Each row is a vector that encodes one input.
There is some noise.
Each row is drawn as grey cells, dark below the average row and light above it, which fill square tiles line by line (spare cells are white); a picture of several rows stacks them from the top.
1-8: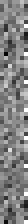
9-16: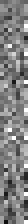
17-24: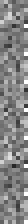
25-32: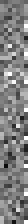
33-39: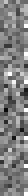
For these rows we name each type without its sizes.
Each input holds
a label and a true/false value.
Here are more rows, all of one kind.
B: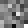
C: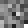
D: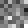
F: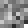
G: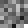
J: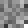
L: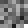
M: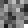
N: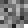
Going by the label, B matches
C and F.
